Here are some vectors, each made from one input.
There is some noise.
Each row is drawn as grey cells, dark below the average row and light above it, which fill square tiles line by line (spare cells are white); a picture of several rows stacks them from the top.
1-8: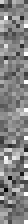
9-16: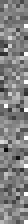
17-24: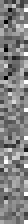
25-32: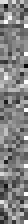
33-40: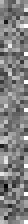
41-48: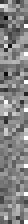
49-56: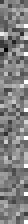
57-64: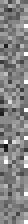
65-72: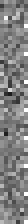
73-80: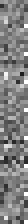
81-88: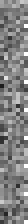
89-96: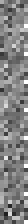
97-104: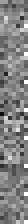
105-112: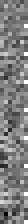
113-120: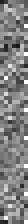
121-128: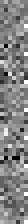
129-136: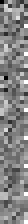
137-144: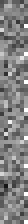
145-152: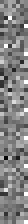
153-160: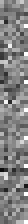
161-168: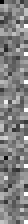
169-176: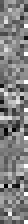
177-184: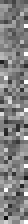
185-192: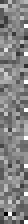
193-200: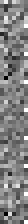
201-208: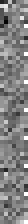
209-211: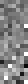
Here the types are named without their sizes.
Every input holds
a point on a line.
